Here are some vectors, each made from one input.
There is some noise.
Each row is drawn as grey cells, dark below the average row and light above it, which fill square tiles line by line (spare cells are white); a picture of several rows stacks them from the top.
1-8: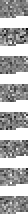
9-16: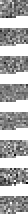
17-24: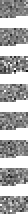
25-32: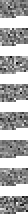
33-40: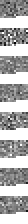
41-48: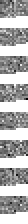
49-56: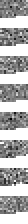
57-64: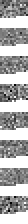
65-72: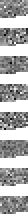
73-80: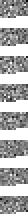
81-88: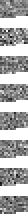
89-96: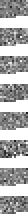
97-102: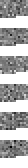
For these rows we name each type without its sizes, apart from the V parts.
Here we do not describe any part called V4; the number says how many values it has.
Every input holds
a list of items, each a label and a value of V4.
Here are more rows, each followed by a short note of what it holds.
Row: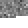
a list of one item
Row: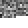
a list of one item
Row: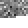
a list of one item
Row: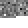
a list of two items
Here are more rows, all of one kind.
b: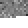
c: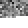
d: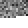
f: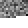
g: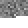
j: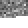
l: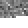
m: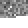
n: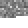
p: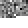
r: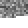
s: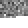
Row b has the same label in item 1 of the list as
c, j and s.
